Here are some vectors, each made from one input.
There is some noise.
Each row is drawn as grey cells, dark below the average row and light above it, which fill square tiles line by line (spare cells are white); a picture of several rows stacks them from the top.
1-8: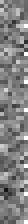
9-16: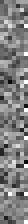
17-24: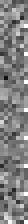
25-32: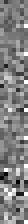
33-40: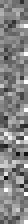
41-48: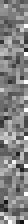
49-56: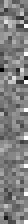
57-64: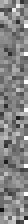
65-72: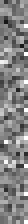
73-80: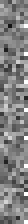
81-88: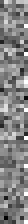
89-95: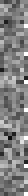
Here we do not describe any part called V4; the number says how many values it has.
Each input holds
either three labels (each one of 5) and a true/false value, or a value of V4.
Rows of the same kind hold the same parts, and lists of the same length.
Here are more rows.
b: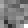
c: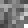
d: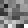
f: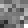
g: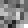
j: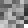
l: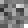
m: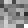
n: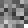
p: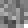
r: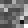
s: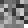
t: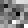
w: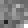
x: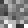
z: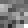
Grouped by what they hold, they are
b, c, f, g, l, p, r, w, z
d, j, m, n, s, t, x

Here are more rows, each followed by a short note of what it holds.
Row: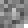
three labels (each one of 5) and a true/false value
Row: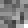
three labels (each one of 5) and a true/false value
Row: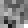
three labels (each one of 5) and a true/false value
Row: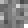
three labels (each one of 5) and a true/false value
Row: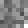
three labels (each one of 5) and a true/false value
